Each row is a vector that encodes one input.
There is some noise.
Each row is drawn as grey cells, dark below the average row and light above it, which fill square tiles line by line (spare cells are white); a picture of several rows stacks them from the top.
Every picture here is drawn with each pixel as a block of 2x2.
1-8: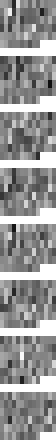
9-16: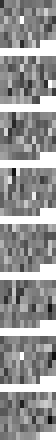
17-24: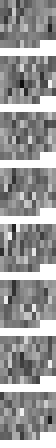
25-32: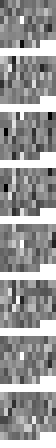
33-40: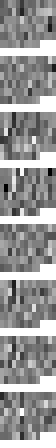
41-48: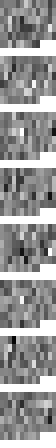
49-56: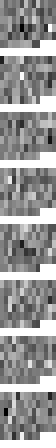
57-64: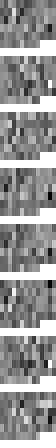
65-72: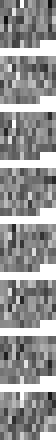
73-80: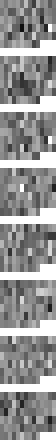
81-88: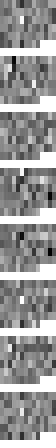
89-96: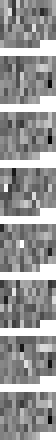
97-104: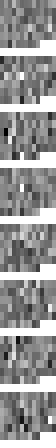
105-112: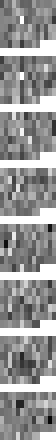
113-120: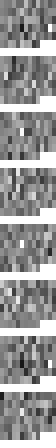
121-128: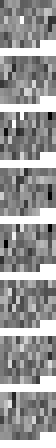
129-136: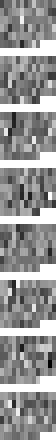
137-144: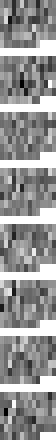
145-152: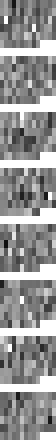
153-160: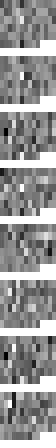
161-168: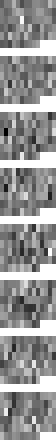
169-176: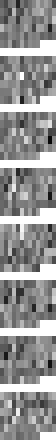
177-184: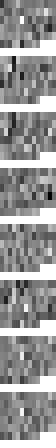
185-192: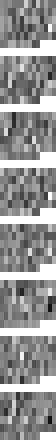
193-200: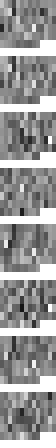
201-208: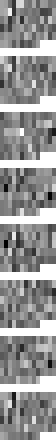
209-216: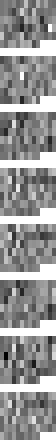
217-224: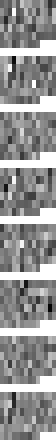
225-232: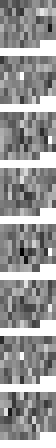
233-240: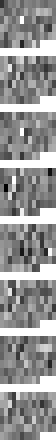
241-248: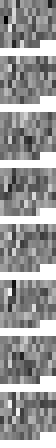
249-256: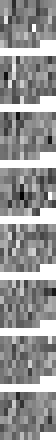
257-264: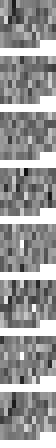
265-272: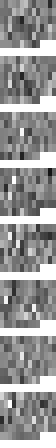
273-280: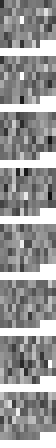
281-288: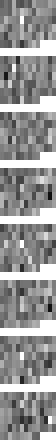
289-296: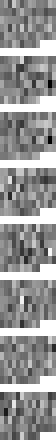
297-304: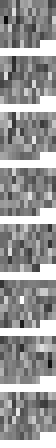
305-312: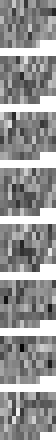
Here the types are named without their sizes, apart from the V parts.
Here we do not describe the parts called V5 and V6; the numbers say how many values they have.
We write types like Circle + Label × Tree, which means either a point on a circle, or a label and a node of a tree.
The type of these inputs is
Bool × Line × Tree × V5 × V6.
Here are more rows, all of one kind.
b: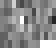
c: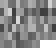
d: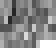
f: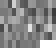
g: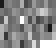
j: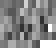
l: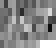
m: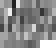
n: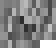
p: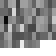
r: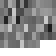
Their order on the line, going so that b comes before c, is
j, n, p, r, l, g, b, f, c, m, d.
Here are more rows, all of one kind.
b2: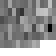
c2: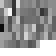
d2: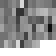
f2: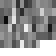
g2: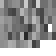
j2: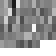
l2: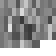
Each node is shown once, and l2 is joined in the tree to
d2 and g2.
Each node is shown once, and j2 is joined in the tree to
b2.
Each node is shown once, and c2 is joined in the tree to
d2 and f2.
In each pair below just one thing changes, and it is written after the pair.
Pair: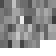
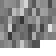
the place on the line
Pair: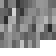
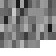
the true/false value
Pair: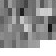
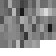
the value of V6
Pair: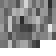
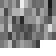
the true/false value
